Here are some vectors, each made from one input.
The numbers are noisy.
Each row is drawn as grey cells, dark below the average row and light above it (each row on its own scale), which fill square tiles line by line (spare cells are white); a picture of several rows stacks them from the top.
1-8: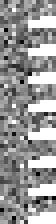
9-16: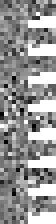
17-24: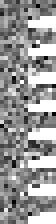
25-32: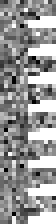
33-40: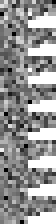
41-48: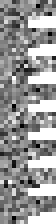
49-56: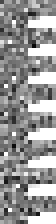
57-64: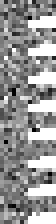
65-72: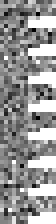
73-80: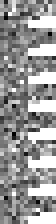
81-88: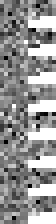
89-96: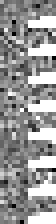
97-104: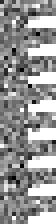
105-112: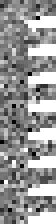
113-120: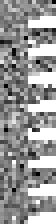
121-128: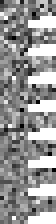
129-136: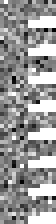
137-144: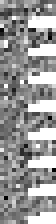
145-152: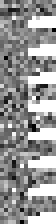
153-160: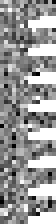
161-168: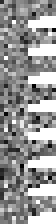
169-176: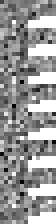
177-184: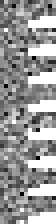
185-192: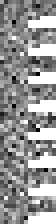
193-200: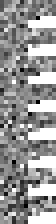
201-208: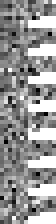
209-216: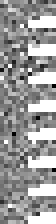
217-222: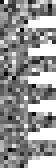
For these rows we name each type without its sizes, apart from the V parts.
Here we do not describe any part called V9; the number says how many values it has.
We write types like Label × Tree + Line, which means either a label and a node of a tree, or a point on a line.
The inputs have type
Bool × Circle + V9 × V9.
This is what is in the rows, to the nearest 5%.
About 45% of them hold a point on a circle and a true/false value. The rest hold two values of V9.
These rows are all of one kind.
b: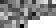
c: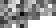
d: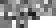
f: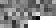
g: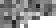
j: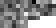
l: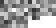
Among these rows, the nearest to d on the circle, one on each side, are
f and l.
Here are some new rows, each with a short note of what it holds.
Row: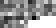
a point on a circle and a true/false value
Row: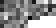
a point on a circle and a true/false value
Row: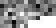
a point on a circle and a true/false value
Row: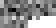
two values of V9
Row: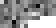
a point on a circle and a true/false value
